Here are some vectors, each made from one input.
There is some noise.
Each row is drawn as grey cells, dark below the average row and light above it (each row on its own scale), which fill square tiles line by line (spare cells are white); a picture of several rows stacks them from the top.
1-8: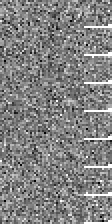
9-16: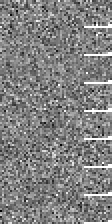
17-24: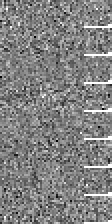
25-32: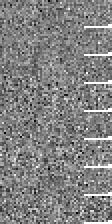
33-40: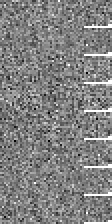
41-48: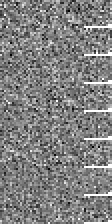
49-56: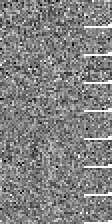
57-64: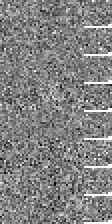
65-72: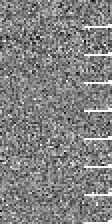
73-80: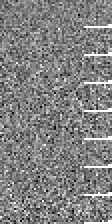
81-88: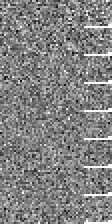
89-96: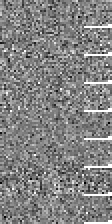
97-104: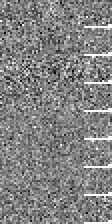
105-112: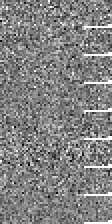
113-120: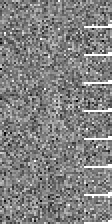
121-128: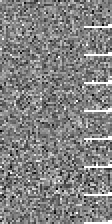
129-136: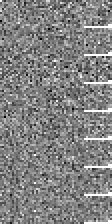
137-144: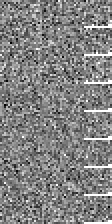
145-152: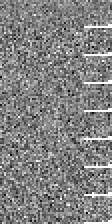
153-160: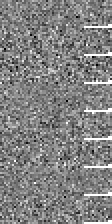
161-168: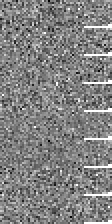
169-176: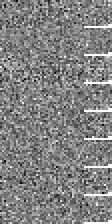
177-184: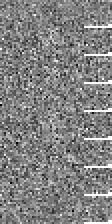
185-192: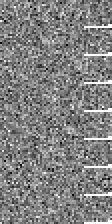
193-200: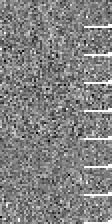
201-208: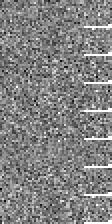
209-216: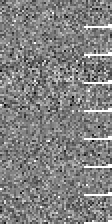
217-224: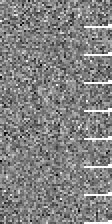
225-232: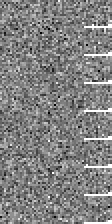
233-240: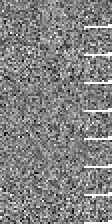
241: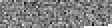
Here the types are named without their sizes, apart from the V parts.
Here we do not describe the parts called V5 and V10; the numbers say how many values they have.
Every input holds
either a point on a circle, or a point on a line and a node of a tree, or a true/false value and a value of V10, or two values of V5.
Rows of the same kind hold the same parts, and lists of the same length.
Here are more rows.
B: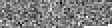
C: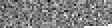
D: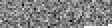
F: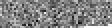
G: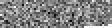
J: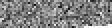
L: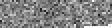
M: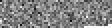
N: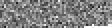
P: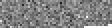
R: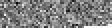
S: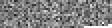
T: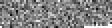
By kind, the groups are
B, C, D, G, M, P, S
F, J
L
N, R, T

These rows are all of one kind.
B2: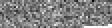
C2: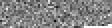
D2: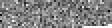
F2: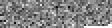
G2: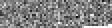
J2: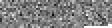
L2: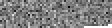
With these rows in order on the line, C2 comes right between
D2 and F2.
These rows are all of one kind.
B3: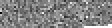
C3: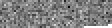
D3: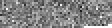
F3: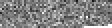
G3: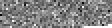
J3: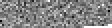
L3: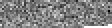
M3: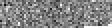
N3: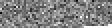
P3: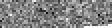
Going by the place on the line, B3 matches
C3, F3 and N3.
